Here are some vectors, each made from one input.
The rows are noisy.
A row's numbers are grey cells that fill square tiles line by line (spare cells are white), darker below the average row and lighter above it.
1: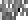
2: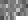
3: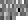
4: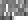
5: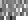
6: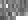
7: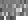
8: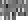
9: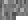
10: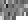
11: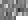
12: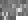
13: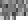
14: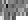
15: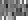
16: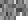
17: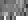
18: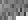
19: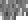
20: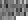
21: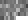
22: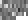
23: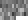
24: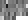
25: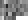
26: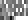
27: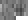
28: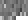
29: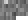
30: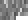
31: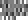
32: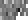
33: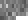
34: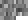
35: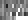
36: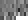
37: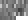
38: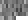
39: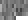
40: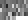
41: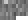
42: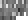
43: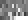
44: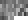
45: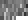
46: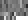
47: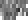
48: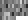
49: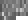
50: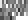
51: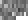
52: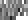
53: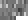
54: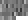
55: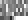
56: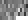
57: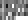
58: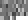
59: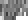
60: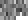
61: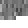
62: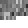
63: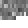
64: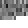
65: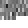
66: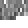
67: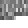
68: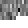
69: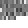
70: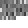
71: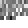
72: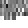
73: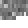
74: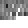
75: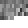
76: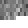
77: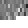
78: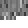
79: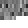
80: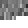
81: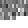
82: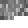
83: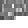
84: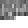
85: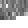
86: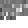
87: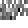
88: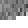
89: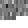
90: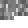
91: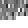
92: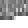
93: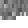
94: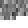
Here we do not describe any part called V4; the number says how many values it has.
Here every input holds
a point on a 5-point line, together with either a node of a 7-node tree, or a value of V4.
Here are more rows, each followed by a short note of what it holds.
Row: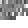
a point on a 5-point line and a node of a 7-node tree
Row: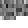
a point on a 5-point line and a value of V4
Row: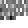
a point on a 5-point line and a node of a 7-node tree
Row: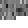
a point on a 5-point line and a value of V4
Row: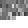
a point on a 5-point line and a node of a 7-node tree
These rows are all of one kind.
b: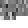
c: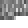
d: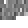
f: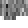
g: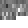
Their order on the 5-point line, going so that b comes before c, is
f, b, d, g, c.
